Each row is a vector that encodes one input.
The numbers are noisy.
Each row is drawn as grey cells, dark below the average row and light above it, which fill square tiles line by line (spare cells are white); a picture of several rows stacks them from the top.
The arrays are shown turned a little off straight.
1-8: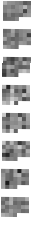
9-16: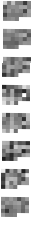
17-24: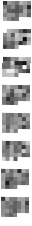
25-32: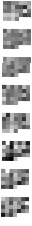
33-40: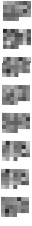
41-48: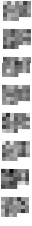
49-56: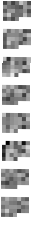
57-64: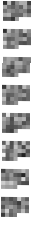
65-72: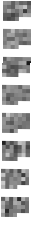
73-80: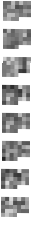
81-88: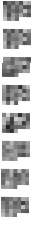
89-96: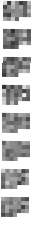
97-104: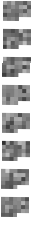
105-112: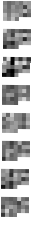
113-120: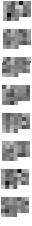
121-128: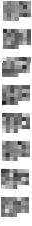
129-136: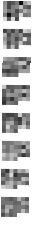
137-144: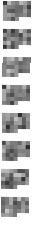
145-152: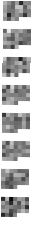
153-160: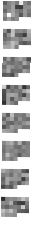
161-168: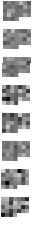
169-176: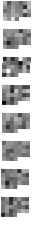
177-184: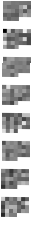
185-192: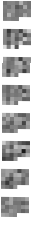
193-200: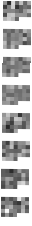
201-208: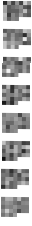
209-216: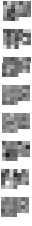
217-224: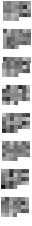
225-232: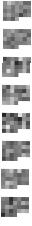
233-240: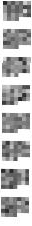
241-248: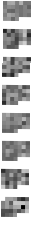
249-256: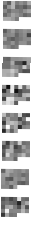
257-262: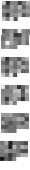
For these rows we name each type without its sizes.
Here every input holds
a point on a line.
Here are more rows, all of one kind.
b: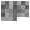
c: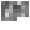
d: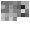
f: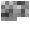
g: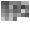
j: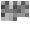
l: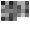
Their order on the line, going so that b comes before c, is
d, g, f, j, b, c, l.
